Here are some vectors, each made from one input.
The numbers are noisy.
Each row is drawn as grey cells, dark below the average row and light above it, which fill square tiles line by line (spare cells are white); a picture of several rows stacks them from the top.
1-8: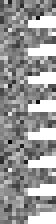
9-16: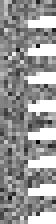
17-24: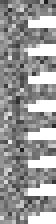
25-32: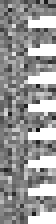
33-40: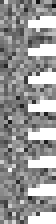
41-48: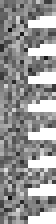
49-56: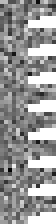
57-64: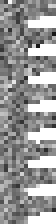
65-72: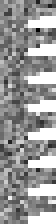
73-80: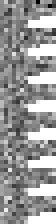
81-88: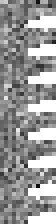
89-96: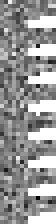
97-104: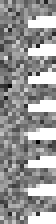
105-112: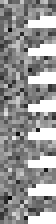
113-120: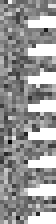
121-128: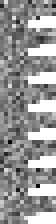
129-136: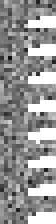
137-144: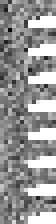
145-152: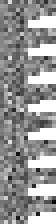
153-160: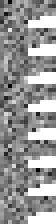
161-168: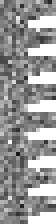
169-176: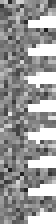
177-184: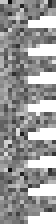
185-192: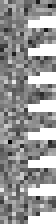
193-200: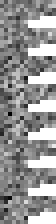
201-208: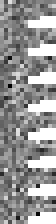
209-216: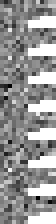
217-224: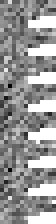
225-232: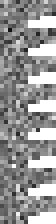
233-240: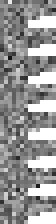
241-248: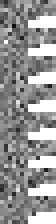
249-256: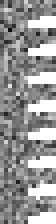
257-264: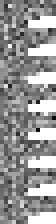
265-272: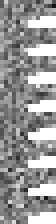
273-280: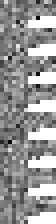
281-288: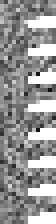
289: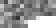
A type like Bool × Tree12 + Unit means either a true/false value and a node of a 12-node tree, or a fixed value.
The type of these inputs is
Bool × Bool × Bool × ((Circle8 + Unit) × Line6 + Line5).
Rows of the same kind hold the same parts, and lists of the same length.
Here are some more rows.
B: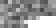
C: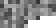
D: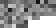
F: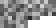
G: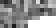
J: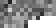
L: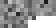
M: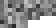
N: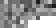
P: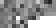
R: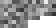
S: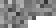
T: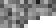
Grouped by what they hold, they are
B, D, L, N, S
C, R, T
F, G, J, M, P

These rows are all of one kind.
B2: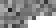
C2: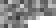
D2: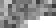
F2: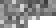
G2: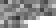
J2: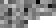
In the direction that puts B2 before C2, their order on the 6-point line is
J2, D2, B2, G2, F2, C2.
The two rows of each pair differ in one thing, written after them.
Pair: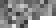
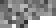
the place on the 8-point circle
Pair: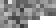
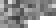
the place on the 6-point line
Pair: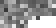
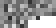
the place on the 8-point circle
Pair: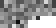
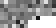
the place on the 8-point circle
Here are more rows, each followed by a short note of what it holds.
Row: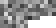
a point on a 5-point line and three true/false values
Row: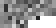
a point on an 8-point circle, a point on a 6-point line and three true/false values
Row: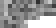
a point on a 6-point line and three true/false values
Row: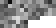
a point on a 5-point line and three true/false values
